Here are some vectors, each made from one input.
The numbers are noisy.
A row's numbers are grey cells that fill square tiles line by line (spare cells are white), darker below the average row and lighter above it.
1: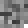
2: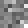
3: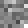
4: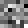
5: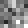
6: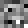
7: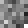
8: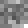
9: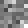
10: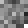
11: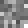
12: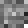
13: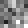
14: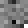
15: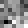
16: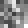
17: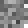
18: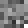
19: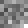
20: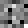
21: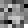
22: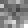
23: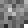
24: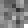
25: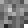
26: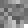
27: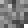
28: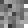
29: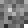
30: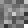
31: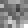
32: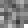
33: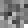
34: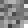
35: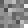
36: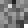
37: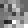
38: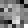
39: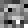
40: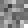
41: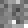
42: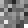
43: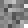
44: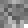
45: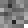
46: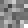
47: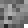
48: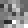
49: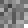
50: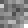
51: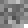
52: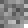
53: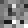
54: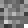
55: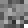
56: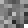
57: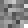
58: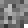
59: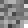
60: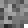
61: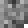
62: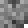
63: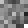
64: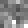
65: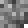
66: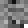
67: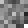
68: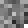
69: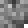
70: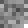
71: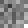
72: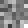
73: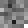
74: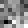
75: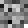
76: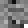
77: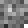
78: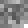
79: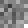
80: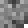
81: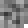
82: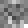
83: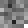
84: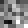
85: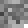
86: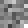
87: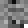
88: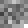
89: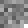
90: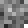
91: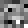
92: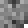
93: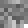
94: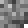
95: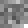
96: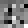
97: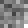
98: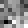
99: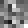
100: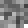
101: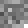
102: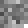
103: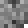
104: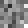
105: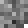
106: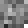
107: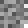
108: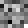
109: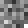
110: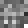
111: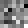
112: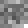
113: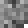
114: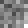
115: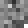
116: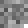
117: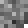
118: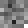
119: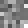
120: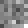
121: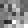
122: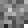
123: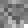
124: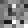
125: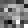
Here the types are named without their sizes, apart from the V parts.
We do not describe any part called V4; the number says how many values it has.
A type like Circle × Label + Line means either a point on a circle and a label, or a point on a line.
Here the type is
(Bool × List(V4) + Label) × Line.
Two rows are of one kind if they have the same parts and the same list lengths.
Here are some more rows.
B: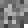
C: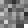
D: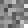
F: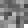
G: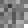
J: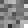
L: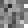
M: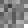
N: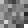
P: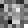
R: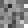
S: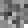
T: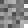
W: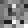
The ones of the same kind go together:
B, J
C, F, N, S
D, T
G, L, M, R
P, W

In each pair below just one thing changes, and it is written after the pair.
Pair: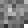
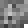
the true/false value
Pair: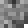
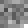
the place on the line
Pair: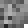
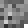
the value of V4 in item 1 of the list
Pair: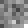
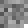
the true/false value
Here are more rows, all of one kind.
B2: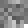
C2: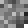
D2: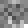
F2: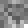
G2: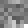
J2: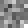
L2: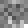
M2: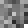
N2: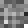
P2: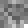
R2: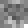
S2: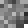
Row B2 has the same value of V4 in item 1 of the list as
C2, G2 and S2.
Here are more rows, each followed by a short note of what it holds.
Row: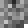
a point on a line and a true/false value, together with a list of two items
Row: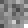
a point on a line and a true/false value, together with a list of two items
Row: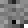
a point on a line and a true/false value, together with the empty list
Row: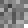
a point on a line and a true/false value, together with the empty list
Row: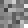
a point on a line and a true/false value, together with a list of two items
